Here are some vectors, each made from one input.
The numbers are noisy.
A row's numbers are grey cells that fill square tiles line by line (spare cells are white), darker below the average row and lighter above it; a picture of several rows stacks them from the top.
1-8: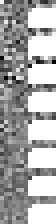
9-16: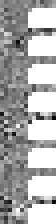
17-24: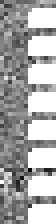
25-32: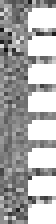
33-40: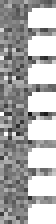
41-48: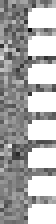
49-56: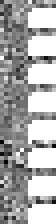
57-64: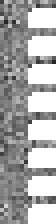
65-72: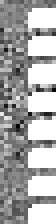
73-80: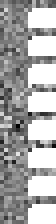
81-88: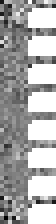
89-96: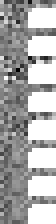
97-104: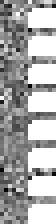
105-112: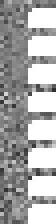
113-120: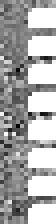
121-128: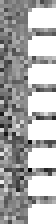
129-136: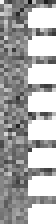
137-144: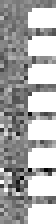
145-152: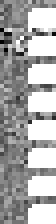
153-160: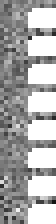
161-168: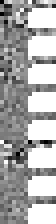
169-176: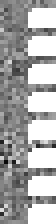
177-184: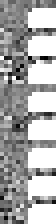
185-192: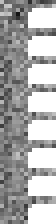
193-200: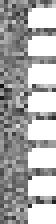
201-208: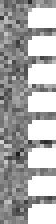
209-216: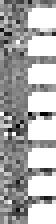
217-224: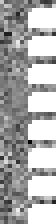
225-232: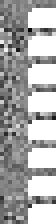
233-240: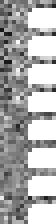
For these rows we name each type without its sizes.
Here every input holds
a point on each of two lines.
